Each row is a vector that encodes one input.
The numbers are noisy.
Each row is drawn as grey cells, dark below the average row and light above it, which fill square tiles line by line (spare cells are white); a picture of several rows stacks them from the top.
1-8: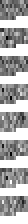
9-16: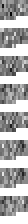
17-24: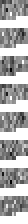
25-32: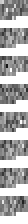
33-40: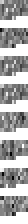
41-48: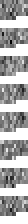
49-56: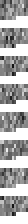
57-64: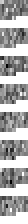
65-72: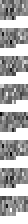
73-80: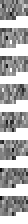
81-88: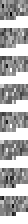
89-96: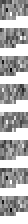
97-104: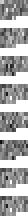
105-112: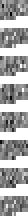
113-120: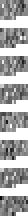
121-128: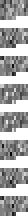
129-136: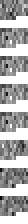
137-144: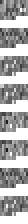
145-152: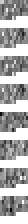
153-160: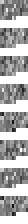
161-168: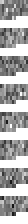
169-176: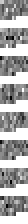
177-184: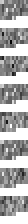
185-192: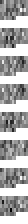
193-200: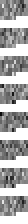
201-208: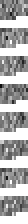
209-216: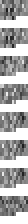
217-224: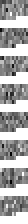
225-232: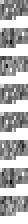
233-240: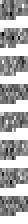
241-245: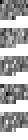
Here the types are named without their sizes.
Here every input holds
a label and a true/false value.
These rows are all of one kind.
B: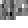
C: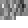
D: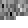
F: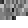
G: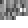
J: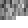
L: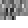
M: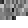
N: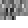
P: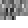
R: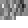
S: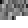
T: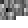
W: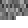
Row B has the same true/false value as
D, J and W.
